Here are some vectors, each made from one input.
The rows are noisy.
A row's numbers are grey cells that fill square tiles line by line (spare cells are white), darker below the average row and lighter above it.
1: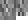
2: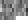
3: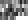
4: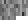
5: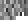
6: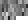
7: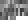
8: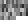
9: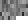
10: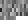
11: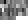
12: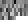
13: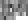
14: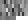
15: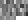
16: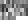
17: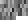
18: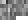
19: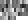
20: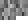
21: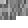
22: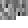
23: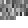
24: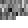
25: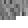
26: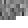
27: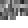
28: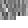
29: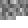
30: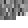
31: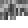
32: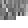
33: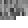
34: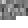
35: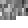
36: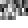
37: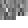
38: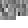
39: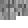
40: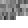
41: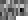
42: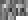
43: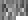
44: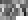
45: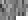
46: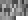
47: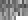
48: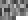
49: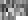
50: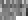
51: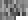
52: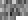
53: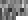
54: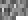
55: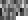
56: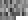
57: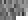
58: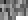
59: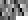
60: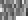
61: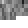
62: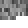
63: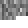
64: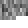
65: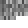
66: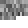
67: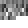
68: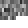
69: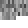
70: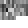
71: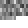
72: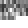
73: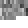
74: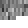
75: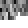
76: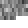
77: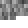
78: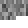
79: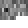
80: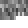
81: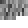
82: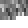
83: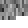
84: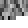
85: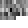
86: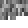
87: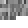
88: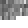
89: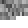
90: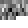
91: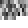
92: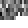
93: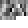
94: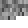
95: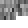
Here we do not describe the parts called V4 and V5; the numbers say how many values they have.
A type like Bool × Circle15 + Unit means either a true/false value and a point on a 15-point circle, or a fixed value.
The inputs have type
(Bool × Bool × Bool + V5) × (Line3 × Line3 + V4).
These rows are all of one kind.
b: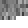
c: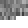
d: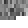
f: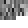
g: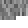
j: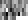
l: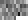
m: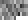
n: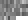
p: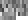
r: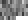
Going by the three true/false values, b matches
c, n and r.
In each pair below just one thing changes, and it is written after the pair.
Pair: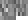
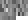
the place on one of the two 3-point lines
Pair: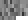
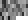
one of the three true/false values
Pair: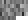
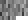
one of the three true/false values
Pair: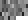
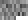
one of the three true/false values
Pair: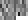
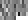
the place on one of the two 3-point lines
